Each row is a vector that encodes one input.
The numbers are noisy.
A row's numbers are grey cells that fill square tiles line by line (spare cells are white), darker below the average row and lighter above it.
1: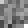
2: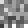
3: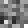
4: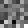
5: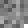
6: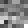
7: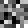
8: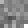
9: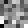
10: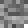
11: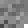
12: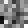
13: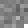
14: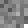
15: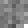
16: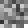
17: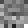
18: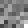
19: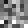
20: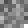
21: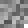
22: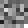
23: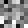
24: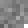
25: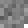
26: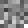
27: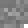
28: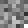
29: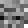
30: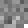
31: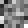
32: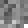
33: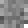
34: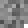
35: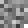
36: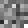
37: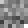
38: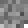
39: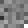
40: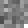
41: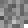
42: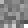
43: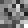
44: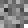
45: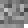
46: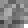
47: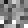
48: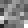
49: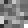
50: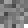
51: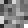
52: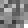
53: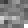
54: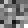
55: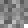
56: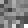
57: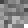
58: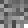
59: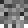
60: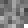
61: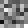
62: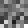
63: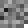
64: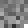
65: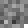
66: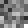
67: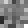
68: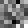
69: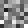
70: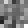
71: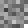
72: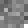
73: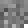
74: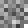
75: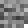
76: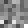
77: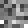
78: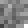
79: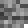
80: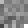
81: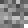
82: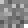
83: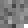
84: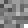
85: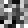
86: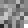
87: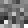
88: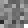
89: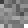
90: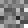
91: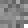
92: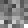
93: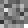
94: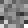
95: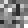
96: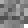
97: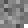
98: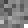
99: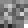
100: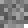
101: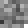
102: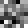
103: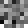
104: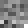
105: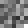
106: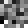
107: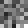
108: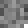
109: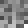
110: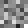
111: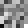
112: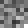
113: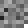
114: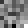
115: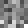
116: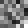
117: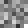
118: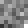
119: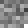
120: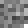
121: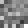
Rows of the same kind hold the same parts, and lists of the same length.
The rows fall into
4 kinds.
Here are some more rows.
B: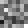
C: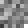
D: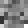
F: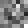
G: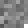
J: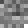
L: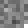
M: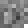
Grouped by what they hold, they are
B, C, D, J
F
G, L
M

